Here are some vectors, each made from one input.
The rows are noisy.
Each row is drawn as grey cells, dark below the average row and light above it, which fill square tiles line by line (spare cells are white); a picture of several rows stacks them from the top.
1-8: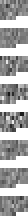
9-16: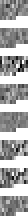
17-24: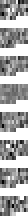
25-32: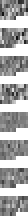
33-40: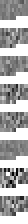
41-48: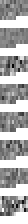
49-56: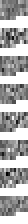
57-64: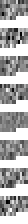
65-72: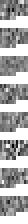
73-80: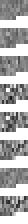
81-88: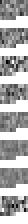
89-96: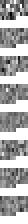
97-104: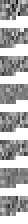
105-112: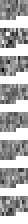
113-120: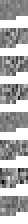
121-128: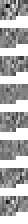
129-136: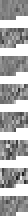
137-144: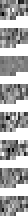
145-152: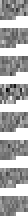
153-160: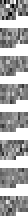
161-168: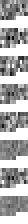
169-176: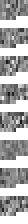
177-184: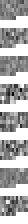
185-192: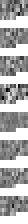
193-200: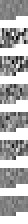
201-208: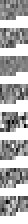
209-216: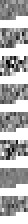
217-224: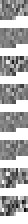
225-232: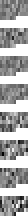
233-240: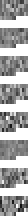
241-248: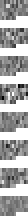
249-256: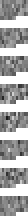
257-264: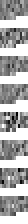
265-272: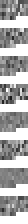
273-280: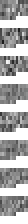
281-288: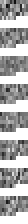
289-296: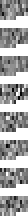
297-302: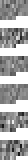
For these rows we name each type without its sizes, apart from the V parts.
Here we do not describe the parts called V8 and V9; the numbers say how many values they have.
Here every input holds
a value of V8, together with either a node of a tree and a true/false value, or a value of V9.
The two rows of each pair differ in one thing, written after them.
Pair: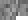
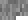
the value of V8
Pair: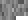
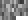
the true/false value
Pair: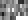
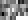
the value of V8
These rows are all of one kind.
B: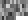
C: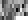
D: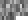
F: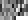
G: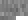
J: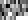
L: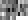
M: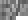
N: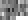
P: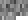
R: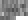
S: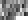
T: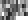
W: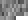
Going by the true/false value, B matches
M, S and T.
